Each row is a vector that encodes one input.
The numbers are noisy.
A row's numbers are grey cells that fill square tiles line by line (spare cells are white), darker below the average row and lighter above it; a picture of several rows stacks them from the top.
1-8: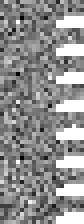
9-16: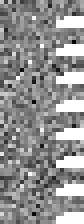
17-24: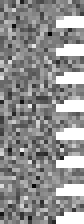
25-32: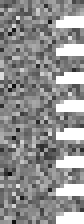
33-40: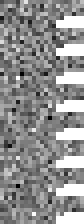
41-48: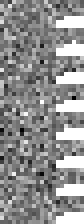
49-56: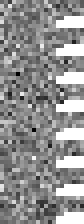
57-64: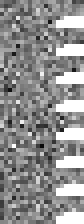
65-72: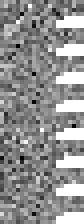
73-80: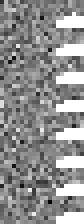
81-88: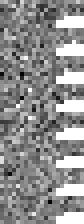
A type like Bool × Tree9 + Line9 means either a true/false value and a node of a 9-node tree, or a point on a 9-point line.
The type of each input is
Bool × Bool × Bool × Bool + Circle11.
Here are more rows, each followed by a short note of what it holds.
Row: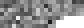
four true/false values
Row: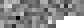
four true/false values
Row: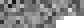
four true/false values
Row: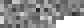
four true/false values
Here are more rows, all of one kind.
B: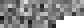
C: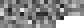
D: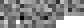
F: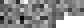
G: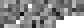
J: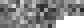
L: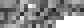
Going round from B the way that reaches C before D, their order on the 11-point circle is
B, J, L, G, C, D, F.
